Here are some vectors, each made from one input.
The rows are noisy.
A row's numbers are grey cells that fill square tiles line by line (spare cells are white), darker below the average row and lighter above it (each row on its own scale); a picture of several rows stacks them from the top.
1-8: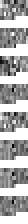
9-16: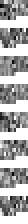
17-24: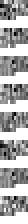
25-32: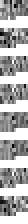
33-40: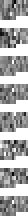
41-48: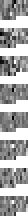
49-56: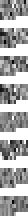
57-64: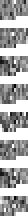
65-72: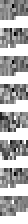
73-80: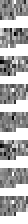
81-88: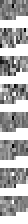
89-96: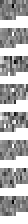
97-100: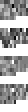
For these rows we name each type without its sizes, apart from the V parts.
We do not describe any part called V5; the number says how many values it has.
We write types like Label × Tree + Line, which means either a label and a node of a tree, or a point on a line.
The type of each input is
Bool × (Line + V5).
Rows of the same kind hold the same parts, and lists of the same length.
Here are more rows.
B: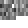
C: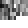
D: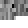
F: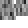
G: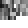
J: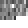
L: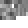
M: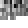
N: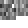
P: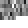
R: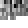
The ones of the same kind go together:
B, C, F, G, N, P
D, J, L, M, R

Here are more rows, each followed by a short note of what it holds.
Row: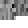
a true/false value and a value of V5
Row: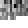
a true/false value and a value of V5
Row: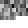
a true/false value and a value of V5
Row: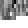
a true/false value and a value of V5
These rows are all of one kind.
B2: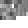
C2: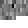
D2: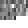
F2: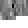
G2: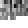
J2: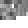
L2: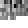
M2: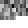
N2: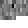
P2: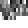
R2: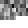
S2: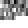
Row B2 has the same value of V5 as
D2 and J2.
